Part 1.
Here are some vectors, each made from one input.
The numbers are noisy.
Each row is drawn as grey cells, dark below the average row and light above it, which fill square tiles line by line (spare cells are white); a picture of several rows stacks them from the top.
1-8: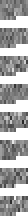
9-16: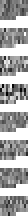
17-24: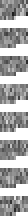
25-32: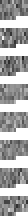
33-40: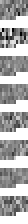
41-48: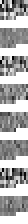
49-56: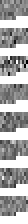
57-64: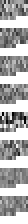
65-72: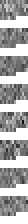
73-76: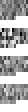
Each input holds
either a fixed value, or a point on each of two 5-point lines and three true/false values.
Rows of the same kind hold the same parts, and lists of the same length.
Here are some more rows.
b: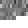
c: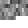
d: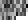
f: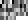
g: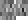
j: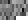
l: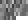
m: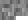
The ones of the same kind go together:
b, c, d, g, j, l, m
f

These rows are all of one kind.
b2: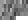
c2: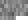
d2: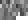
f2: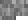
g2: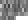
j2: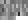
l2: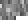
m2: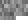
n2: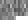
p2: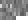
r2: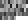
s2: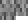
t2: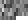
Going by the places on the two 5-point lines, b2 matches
c2, d2 and m2.
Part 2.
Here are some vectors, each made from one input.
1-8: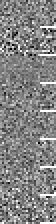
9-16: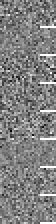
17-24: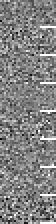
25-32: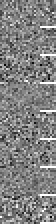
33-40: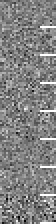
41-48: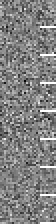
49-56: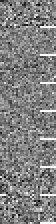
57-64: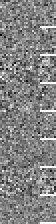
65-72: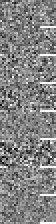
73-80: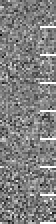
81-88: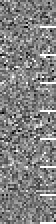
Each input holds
either one of 5 labels, or a node of an 8-node tree.
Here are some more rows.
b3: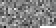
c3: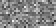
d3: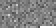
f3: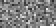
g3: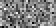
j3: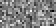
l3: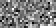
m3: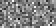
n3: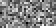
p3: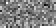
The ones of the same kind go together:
b3, c3, f3, j3, n3
d3, g3, l3, m3, p3

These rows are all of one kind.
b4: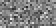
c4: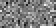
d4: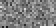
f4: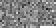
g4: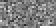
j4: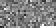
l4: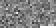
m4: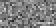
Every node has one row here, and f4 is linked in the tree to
c4.
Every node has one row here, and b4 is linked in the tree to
j4 and l4.
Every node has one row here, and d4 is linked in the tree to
l4.
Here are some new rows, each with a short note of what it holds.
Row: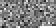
a node of an 8-node tree
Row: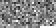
a node of an 8-node tree
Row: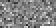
a node of an 8-node tree
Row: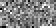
one of 5 labels
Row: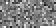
a node of an 8-node tree
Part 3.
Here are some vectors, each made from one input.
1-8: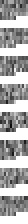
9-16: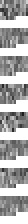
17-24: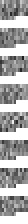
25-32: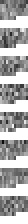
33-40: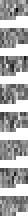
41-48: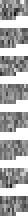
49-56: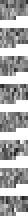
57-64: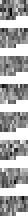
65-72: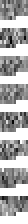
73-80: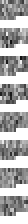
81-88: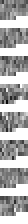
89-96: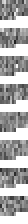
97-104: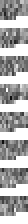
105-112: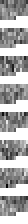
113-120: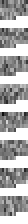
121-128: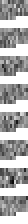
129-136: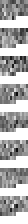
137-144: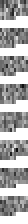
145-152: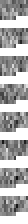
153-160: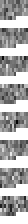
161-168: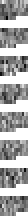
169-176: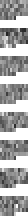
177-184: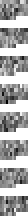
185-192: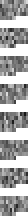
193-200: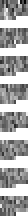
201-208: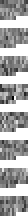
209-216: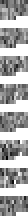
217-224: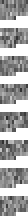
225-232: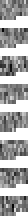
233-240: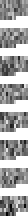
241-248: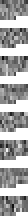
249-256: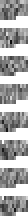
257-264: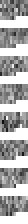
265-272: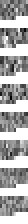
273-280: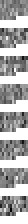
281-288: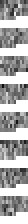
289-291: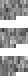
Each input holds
a list of up to two points on an 8-point line.
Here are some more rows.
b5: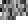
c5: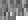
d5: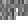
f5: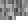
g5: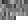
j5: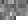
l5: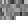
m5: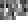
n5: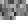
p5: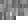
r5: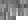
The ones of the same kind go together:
b5
c5, f5, g5, j5, p5, r5
d5, l5, m5, n5

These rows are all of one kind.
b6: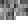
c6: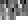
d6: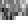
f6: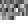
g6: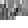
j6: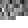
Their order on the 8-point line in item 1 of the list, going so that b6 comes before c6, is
g6, d6, f6, j6, b6, c6.
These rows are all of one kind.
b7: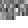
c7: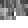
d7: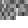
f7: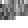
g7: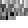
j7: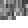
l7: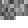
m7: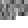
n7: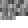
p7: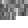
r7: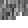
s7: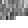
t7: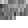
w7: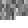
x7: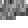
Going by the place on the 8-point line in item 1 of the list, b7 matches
d7, m7, p7 and w7.
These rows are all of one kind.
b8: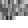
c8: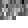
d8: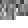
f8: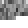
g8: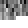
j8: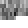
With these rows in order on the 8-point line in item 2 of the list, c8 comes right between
g8 and j8.
